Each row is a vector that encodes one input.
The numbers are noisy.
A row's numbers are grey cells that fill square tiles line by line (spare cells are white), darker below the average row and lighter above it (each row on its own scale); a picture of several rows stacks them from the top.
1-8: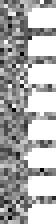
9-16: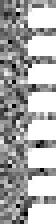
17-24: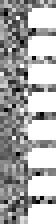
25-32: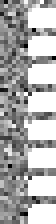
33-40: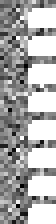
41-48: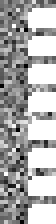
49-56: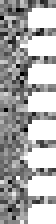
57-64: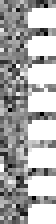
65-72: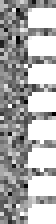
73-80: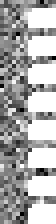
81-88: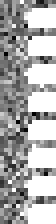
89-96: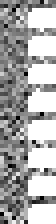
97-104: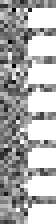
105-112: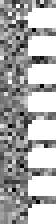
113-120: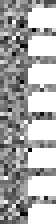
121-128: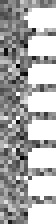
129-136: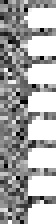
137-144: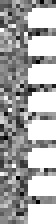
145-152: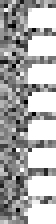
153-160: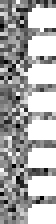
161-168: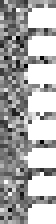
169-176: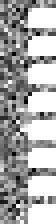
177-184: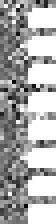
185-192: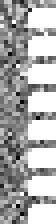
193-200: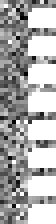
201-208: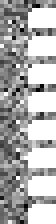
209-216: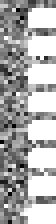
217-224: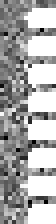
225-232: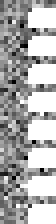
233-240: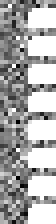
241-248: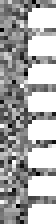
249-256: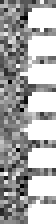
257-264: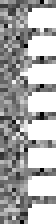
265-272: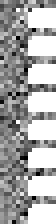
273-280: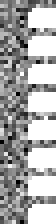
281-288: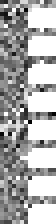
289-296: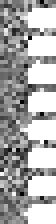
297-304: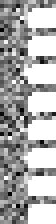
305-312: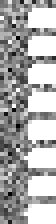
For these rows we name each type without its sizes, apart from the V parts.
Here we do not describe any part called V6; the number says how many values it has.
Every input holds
either a point on a line and a true/false value, or a value of V6.
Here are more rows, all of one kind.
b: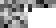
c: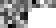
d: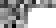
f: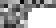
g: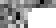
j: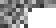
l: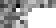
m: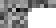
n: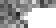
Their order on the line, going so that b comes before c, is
l, b, j, d, n, g, c, f, m.
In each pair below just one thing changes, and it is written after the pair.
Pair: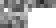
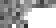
the place on the line
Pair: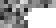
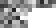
the true/false value
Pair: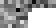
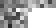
the true/false value
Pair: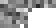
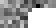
the place on the line
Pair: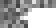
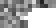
the true/false value
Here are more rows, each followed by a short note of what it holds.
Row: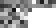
a value of V6
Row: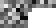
a point on a line and a true/false value
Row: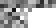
a point on a line and a true/false value
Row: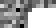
a value of V6
